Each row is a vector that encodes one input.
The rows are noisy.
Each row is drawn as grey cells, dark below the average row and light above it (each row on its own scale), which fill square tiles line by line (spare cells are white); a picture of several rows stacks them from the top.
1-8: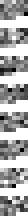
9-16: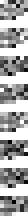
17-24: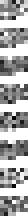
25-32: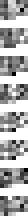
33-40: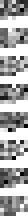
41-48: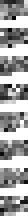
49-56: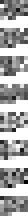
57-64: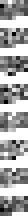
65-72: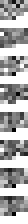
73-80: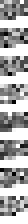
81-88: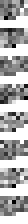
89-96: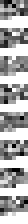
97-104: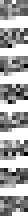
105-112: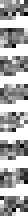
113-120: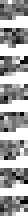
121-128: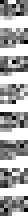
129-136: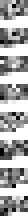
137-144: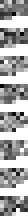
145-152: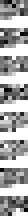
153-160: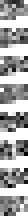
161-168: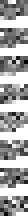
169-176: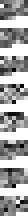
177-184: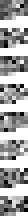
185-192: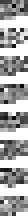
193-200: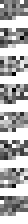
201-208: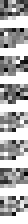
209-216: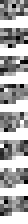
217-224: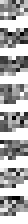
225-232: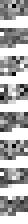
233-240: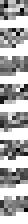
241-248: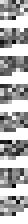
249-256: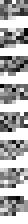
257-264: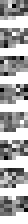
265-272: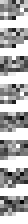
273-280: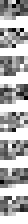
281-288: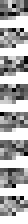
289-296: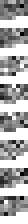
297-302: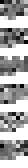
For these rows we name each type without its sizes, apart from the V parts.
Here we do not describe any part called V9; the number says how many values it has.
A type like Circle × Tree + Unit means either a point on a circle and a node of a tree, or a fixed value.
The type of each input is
(Bool × Bool × Bool + V9) × V9 + Line.
